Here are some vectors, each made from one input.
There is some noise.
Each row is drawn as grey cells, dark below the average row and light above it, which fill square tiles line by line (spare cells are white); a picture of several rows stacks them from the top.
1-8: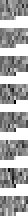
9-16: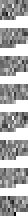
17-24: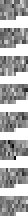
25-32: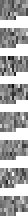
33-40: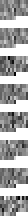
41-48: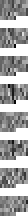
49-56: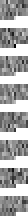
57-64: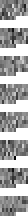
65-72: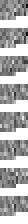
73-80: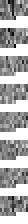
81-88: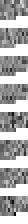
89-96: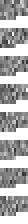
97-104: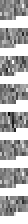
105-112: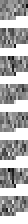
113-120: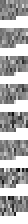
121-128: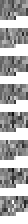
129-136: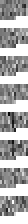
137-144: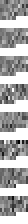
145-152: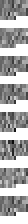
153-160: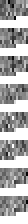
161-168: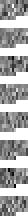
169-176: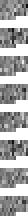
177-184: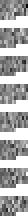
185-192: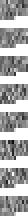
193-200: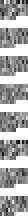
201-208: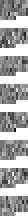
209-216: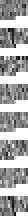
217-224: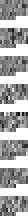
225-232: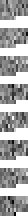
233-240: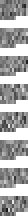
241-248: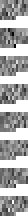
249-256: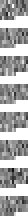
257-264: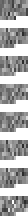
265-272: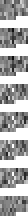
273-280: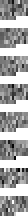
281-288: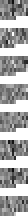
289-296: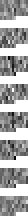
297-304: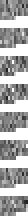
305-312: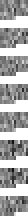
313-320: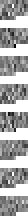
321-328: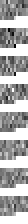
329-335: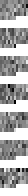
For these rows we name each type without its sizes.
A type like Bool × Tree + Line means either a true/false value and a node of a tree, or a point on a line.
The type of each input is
List(Line).
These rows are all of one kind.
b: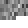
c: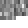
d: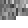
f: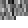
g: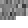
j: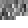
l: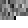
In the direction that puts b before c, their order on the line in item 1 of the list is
j, g, b, c, d, l, f.
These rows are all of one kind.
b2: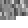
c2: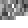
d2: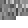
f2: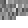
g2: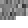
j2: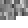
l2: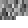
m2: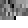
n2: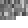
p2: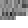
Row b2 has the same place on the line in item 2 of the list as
d2 and p2.
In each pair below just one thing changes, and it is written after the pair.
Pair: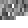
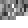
the place on the line in item 2 of the list
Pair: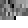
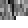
the place on the line in item 1 of the list
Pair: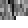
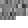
the place on the line in item 1 of the list
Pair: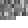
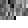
the place on the line in item 1 of the list
